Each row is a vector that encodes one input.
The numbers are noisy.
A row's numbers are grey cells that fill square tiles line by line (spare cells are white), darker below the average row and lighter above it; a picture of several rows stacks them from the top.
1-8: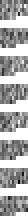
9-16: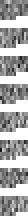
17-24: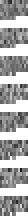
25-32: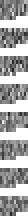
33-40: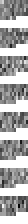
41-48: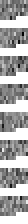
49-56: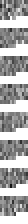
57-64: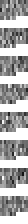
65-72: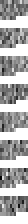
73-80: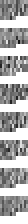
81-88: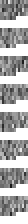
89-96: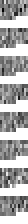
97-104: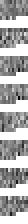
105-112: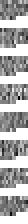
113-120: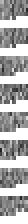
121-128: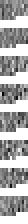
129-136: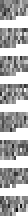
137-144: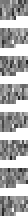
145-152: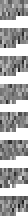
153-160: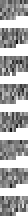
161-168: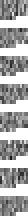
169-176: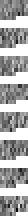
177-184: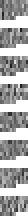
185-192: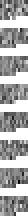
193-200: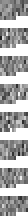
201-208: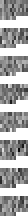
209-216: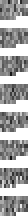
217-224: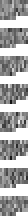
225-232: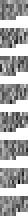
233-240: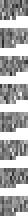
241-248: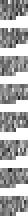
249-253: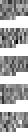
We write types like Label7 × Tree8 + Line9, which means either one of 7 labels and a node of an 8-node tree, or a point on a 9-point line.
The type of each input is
Line6 × (Line12 + Tree10).
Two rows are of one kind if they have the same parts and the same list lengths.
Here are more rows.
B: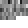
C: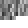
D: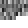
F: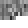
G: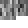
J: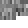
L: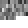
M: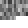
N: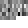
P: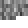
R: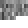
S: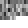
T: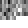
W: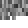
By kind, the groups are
B, G, J, L, M, N, S, T, W
C, D, F, P, R

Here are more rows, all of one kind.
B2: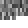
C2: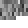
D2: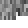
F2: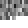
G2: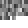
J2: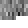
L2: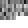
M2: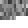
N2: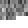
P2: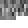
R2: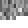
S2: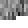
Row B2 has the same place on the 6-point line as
D2 and S2.
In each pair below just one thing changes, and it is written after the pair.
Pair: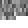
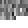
the place on the 6-point line
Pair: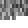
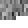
the node of the tree
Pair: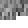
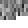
the place on the 6-point line
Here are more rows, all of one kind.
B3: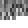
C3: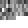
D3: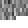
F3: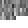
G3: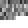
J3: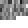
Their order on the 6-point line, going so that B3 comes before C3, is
B3, F3, D3, J3, G3, C3.
